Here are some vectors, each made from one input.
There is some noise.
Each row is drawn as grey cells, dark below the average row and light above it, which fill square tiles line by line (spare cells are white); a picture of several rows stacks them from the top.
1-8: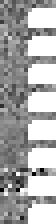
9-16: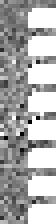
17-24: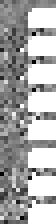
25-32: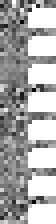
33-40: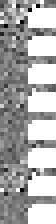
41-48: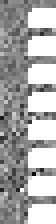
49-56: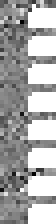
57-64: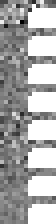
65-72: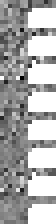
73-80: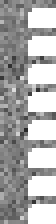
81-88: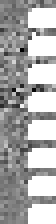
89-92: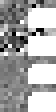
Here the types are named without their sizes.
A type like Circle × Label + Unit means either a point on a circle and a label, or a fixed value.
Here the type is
Bool × Bool × Bool × Bool + Tree + Unit.
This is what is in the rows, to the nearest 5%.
About 5% of them hold a fixed value. About 25% of them hold a node of a tree. The rest hold four true/false values.
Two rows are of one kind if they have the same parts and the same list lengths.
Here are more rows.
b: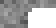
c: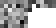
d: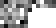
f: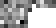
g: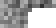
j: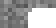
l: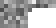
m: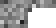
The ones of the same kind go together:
b, d, f, j, m
c, g
l

